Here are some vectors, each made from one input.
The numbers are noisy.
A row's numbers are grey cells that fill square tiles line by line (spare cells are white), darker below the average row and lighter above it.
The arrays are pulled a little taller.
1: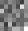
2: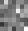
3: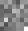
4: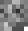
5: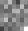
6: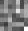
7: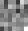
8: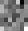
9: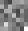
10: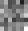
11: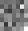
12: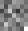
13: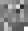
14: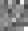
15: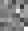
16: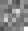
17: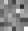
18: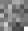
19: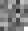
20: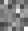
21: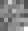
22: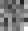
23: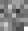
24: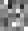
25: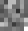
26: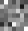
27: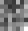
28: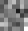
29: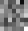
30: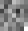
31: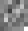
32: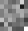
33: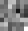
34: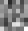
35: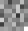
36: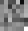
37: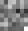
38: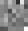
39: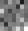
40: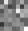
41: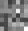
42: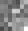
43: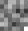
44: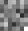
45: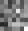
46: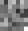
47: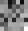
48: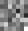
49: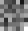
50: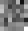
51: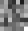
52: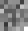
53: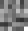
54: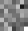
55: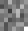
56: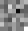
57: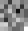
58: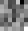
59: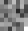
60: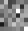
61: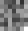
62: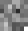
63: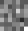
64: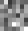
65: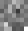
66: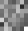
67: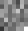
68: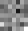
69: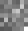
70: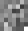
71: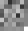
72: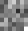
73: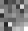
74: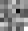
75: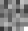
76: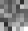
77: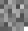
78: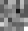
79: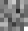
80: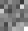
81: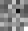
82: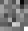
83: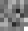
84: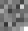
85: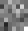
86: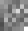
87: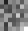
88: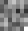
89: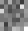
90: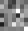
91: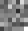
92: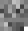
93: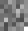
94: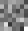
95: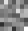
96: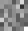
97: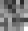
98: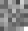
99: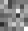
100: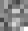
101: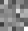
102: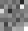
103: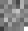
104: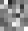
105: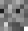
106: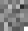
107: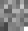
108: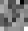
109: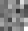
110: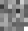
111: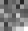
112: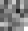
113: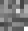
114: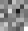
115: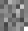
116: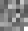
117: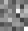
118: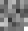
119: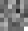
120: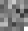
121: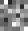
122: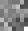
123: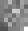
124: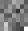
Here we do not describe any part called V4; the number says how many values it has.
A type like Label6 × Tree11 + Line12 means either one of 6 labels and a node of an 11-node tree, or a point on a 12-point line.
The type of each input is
Bool × Line7 × V4.
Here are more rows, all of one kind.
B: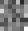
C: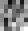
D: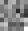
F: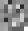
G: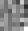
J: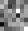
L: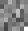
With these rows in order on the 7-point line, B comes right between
C and L.
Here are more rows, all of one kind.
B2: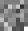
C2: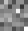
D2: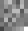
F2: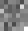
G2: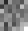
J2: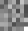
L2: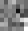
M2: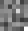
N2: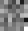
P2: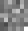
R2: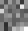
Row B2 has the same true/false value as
C2, M2 and N2.
